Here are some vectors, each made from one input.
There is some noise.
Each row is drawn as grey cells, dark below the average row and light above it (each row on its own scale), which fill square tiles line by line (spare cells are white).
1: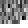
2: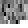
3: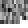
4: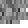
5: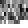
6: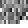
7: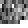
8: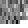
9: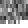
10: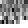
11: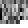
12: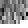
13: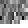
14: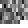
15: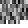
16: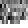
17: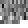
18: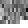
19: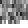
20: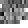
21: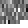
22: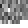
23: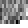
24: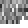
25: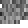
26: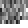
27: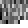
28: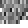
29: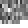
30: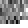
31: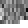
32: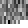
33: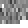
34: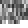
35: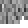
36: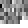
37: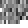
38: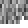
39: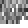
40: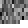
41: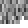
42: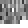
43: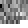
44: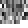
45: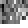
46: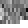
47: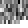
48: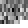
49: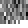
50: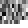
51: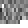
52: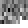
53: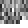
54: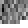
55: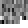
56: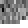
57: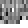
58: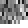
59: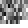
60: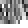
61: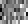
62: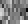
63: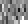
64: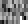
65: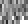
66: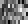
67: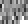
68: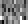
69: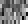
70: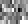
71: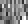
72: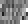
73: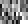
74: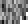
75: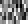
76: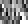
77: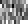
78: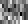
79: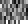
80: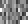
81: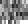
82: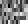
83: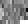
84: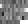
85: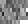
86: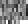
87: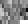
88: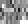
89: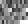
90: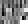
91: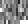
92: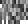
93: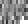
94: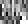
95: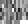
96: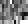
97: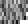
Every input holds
a list of up to three points on a 5-point line.
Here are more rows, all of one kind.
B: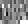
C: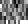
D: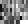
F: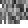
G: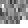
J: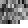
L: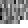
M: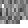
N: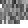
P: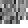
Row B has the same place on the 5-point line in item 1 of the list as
G and M.
